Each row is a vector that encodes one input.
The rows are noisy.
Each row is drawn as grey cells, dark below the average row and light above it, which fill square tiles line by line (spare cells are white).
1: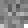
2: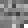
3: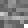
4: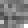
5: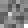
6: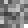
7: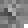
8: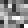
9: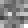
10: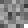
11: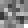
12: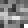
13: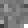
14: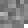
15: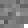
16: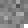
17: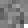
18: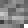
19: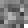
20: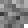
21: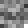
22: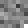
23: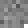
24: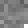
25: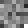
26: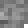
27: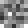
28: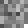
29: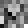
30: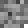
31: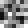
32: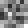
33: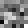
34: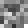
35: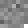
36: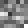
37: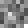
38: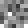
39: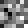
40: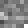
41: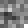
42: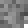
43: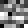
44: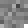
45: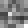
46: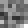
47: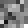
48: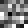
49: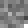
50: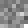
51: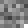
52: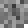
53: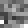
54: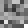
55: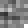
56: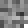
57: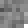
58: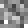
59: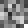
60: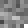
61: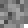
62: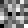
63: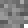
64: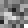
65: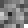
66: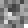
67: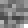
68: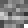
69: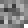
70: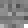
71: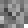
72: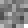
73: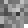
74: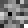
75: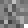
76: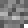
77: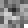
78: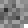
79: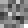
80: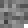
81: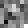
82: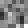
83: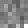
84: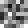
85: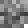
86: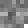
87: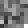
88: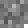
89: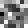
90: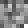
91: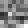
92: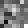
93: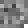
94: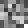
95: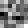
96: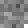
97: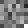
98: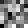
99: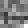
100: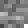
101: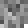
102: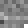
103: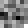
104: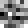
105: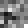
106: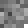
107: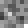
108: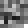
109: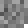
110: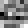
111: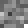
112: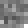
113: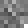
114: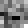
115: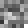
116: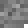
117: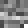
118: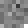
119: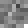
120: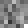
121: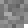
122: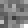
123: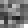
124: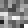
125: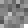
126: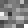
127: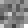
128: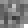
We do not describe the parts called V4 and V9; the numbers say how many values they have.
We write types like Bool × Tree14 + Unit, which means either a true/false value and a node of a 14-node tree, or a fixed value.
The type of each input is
(Line5 + Line6) × V4 + V9.
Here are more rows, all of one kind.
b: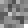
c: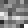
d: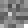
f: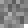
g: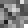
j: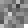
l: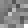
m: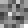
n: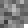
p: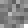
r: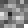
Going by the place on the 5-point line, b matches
c, f and g.
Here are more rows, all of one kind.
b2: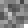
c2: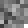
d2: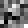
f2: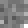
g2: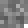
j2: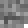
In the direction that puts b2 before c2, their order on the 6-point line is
b2, f2, c2, d2, j2, g2.
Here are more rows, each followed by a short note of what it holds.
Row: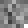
a value of V9
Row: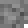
a point on a 6-point line and a value of V4
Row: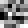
a point on a 6-point line and a value of V4
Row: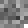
a value of V9
